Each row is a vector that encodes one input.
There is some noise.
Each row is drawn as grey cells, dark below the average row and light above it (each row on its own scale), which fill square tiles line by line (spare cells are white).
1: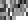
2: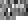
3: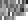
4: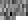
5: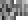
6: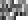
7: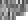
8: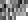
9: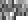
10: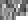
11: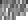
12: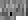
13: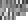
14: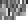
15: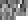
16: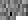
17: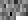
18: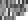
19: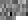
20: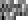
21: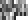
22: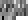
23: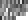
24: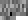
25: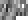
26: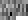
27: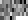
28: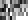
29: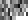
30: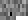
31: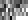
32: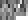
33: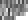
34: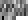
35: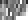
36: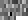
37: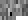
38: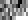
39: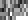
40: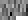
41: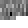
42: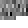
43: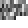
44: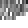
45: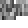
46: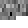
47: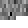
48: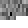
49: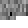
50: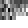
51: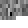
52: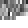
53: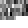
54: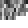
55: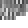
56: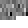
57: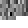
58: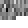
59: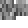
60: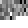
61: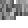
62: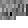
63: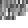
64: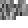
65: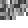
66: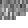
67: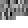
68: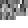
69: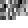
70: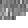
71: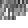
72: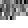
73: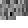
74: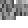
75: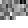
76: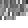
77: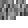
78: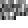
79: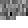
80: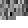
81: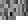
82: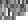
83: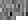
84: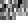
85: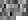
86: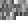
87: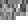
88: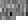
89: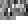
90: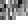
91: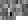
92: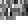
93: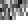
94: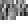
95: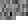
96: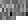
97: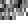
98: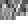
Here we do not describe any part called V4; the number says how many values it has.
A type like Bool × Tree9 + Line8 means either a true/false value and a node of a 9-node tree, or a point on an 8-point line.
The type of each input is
(Bool × Bool × Bool × Bool + Tree7) × V4.
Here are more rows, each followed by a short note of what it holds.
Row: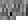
four true/false values and a value of V4
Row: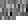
four true/false values and a value of V4
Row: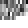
four true/false values and a value of V4
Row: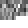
a node of a 7-node tree and a value of V4
